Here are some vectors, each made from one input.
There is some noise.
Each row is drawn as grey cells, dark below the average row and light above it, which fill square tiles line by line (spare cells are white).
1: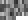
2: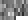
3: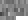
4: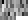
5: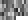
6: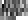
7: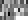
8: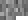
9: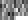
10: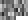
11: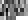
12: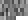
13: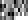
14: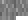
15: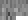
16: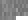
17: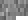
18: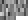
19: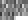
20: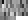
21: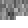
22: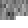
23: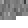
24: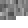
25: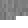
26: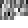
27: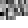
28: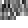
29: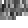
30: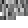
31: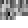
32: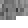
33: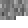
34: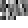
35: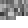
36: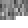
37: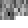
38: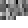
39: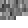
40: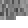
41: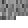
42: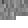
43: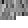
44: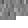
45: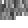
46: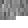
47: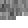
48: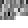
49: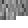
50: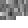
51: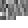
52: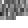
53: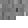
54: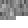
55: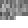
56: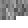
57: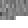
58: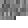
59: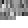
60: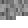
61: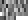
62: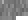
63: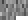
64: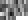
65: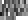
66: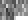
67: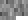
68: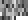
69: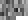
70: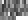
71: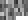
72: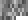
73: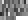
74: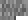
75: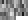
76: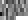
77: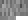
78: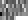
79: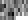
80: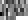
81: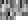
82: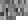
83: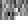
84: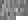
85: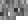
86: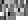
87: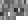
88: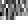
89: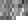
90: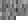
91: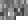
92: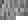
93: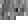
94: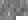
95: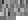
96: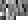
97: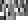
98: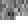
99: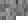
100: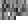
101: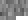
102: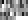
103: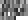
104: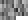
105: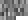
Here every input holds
a list of up to two items, each one of 5 labels and a point on a 5-point line.
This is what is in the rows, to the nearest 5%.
All of them are lists of up to two items, each one of 5 labels and a point on a 5-point line: about 5% are empty, 50% hold one and 45% two.
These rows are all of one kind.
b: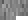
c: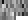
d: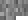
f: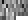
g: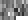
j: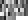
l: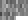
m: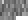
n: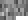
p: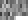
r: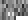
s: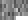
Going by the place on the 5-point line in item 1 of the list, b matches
l and m.
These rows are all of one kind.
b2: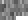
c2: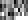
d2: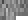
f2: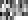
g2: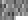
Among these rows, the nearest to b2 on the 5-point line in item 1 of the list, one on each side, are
c2 and g2.
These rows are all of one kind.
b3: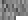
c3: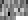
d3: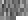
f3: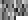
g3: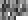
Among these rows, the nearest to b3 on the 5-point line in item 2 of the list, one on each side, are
f3 and g3.
